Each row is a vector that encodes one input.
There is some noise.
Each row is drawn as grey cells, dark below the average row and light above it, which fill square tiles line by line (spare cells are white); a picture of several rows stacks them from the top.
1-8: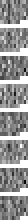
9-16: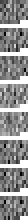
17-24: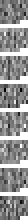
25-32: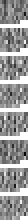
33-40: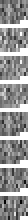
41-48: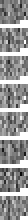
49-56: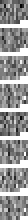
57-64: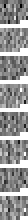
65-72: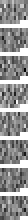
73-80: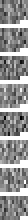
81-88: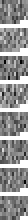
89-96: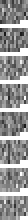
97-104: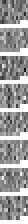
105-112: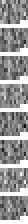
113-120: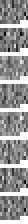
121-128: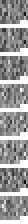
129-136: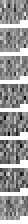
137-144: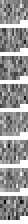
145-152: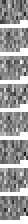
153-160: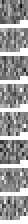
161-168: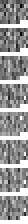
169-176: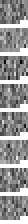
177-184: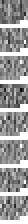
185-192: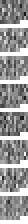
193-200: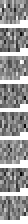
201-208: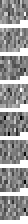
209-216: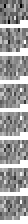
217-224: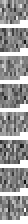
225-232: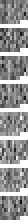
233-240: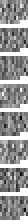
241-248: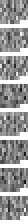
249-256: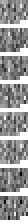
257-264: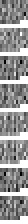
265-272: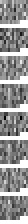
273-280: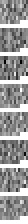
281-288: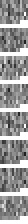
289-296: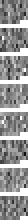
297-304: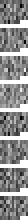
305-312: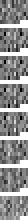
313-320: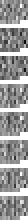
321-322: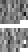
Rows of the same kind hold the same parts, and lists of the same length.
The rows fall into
3 kinds.
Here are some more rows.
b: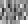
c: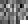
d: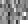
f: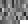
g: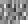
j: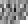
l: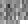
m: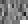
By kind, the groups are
b, g, j
c, d
f, l, m

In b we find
a point on each of two 7-point lines and a true/false value.
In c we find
a point on a 6-point circle and a true/false value.
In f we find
a point on an 11-point circle, a point on a 7-point line and a true/false value.
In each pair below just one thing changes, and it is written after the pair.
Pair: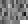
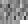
the true/false value
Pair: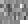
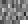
the true/false value
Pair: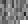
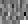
the place on the 11-point circle
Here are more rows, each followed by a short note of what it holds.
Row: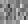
a point on an 11-point circle, a point on a 7-point line and a true/false value
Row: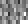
a point on a 6-point circle and a true/false value
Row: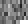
a point on each of two 7-point lines and a true/false value
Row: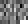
a point on a 6-point circle and a true/false value
